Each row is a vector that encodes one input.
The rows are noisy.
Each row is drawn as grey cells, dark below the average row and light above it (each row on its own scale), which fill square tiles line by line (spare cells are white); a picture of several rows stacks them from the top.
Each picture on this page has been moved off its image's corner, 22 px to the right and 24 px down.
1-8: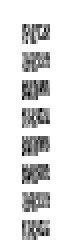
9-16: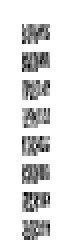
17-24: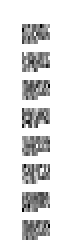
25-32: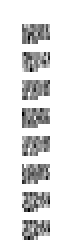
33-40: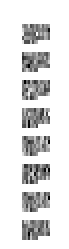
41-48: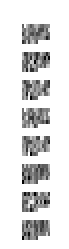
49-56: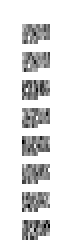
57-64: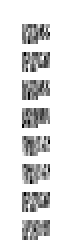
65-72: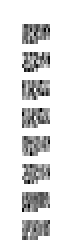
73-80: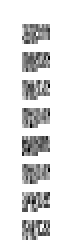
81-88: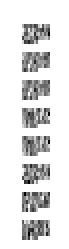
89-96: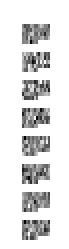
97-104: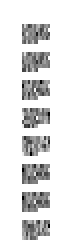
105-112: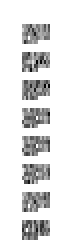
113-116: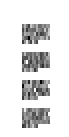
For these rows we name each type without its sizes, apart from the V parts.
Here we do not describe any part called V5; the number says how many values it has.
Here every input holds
a value of V5, together with either a label, or a point on a line.
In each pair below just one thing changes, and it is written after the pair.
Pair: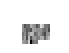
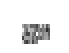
the value of V5
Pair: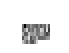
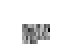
the value of V5
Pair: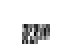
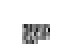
the place on the line
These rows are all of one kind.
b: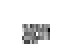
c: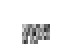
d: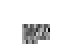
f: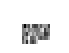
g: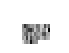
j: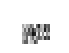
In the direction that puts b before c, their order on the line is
d, g, b, j, c, f.
